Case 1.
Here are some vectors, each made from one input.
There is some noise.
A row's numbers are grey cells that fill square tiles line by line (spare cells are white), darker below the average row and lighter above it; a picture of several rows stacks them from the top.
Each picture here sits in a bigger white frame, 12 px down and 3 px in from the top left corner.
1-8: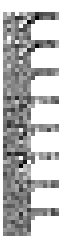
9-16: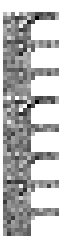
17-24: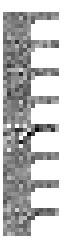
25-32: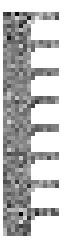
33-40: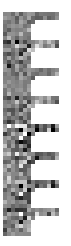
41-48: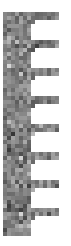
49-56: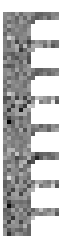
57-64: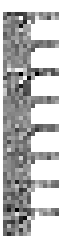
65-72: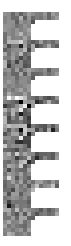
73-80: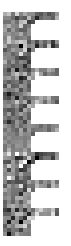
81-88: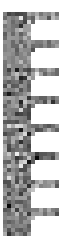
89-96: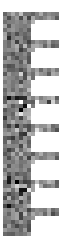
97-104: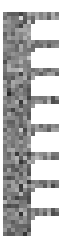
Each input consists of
either a point on a 3-point line, a point on a 5-point line and a true/false value, or a point on an 8-point line.
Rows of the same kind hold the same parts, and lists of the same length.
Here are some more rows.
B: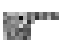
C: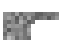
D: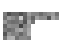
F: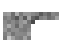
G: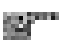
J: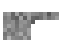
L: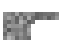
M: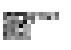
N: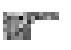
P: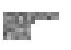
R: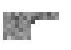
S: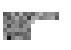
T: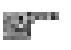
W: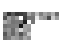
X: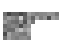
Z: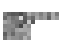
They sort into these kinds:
B, G, N, S, T
C, D, F, J, L, M, P, R, W, X, Z

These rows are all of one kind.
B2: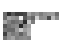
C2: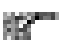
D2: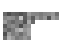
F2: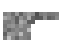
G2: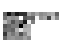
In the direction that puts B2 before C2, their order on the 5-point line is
D2, G2, B2, C2, F2.
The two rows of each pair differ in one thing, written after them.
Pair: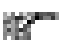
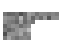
the place on the 5-point line
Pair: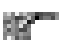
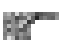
the place on the 5-point line
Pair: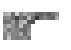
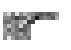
the place on the 5-point line
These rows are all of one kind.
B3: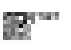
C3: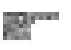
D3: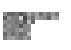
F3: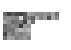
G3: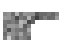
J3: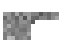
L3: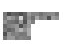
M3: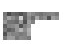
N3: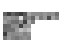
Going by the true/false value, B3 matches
D3 and J3.
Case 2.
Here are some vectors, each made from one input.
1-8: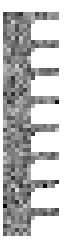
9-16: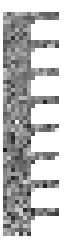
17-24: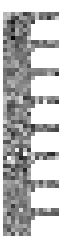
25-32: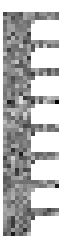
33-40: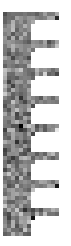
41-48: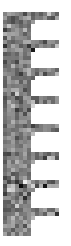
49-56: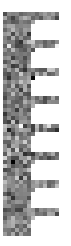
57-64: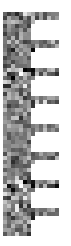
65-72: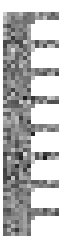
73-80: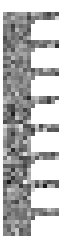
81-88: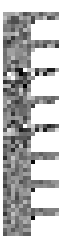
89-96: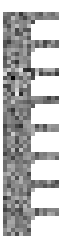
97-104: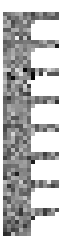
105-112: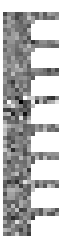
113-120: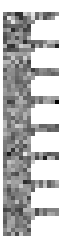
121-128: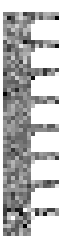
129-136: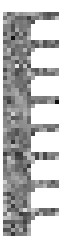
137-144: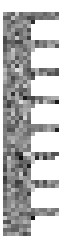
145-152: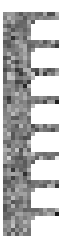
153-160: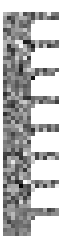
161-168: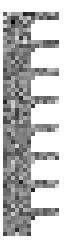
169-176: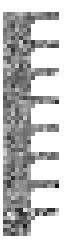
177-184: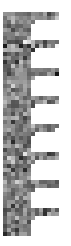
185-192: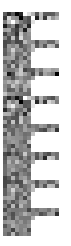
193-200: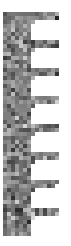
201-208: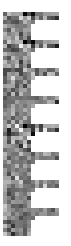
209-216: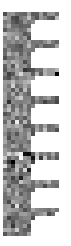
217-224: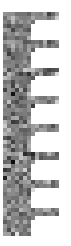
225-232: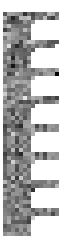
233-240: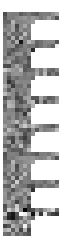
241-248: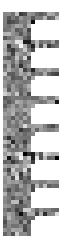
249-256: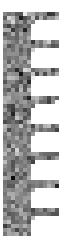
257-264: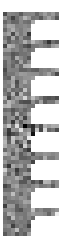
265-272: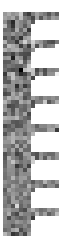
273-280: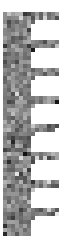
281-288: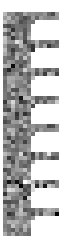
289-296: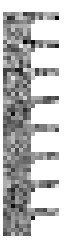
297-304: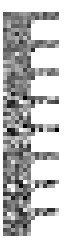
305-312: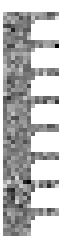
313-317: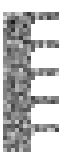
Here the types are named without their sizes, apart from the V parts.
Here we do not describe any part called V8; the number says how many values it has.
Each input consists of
a point on a circle, together with either a node of a tree, or a value of V8.
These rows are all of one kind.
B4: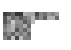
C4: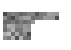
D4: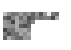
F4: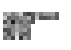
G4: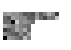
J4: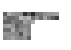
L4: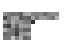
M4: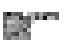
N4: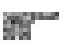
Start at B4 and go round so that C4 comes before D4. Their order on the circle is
B4, C4, N4, F4, G4, M4, D4, L4, J4.
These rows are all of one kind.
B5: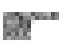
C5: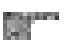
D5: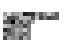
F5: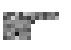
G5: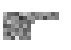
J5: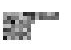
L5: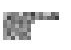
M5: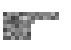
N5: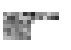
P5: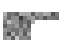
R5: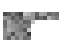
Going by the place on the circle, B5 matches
G5, L5, N5 and P5.
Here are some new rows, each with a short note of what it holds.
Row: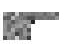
a point on a circle and a node of a tree
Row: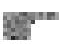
a point on a circle and a value of V8
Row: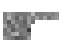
a point on a circle and a value of V8
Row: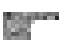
a point on a circle and a node of a tree
